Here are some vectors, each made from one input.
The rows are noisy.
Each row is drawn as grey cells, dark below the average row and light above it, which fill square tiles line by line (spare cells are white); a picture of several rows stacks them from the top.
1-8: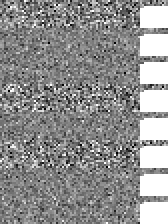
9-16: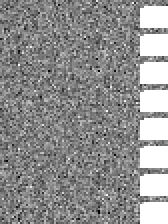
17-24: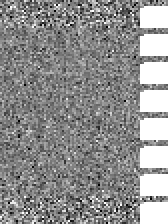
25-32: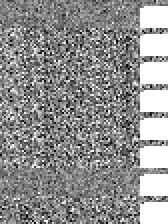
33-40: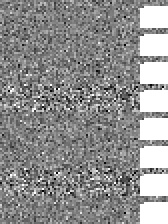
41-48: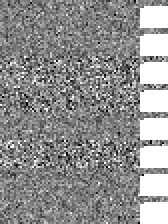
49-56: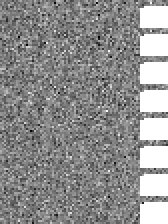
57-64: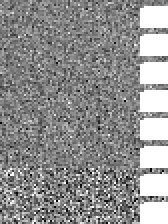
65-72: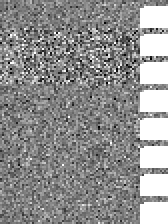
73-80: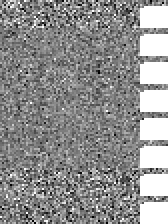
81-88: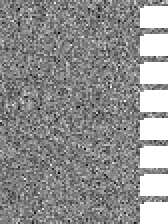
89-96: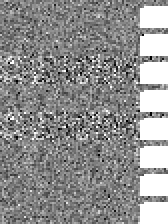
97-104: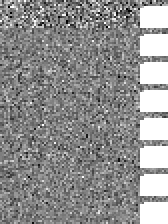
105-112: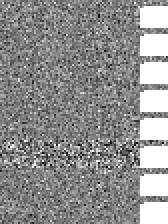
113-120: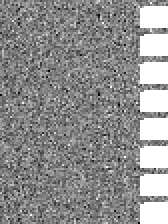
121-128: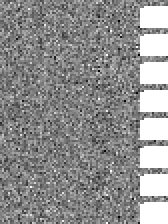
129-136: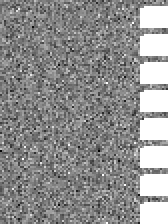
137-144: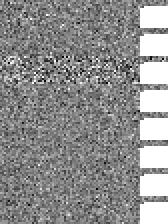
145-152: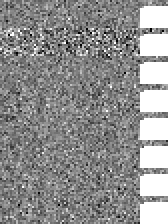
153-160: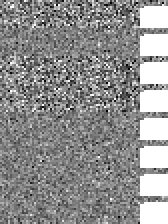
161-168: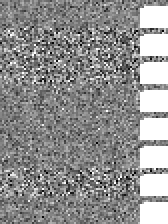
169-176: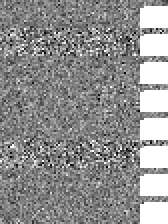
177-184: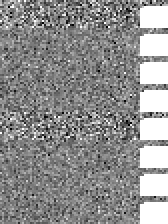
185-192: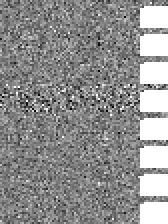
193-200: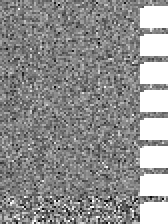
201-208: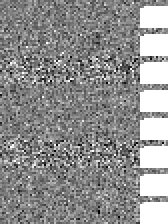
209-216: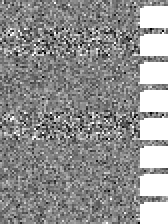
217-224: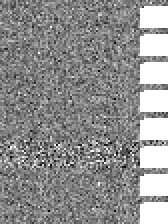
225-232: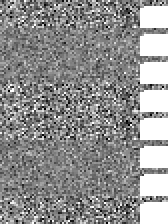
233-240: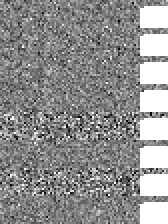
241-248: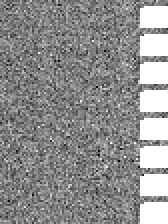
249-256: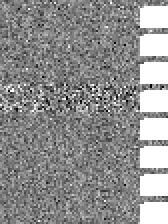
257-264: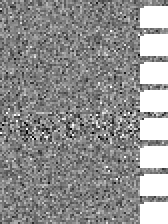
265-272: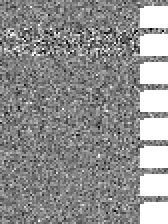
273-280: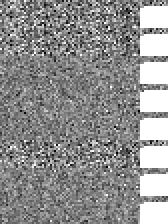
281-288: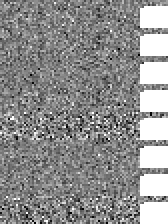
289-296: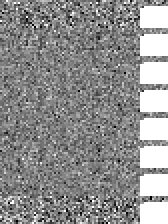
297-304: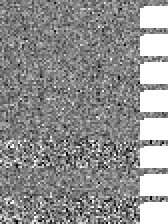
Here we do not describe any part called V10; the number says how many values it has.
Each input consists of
either three true/false values, or a list of up to two items, each a point on a 15-point circle and a value of V10.
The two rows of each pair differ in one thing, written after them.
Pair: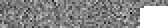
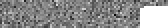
the value of V10 in item 1 of the list
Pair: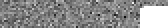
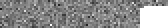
the place on the 15-point circle in item 1 of the list
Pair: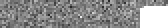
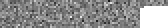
the place on the 15-point circle in item 1 of the list
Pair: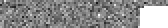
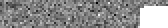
the place on the 15-point circle in item 1 of the list
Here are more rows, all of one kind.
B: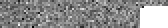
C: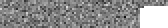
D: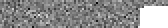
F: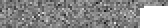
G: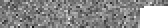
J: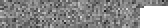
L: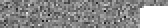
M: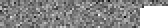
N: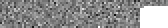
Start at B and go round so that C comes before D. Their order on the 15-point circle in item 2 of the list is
B, J, F, N, G, C, L, M, D.
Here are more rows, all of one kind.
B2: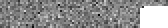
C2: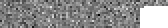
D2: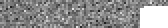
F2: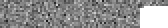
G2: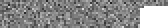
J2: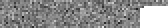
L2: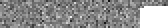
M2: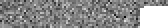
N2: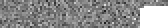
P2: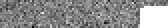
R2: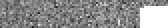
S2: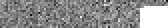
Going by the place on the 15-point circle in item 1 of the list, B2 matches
P2, R2 and S2.
